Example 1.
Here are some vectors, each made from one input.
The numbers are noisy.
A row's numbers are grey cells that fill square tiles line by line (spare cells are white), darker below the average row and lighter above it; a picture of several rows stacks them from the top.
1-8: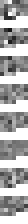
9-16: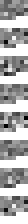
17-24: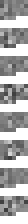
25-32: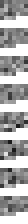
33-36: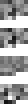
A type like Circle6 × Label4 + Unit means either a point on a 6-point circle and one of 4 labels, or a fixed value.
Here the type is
Line4.
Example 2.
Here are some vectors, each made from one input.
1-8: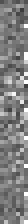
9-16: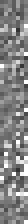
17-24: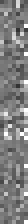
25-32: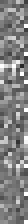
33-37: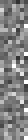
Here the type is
Line5.
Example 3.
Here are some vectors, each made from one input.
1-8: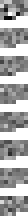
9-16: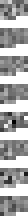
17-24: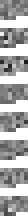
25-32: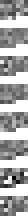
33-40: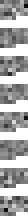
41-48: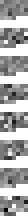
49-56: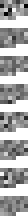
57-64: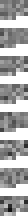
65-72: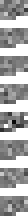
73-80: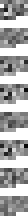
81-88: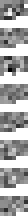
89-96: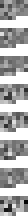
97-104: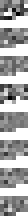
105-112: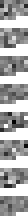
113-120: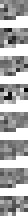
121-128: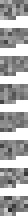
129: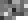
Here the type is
Line6.
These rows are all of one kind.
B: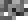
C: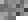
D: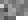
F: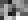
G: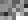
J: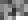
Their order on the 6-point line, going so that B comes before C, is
D, G, J, F, B, C.
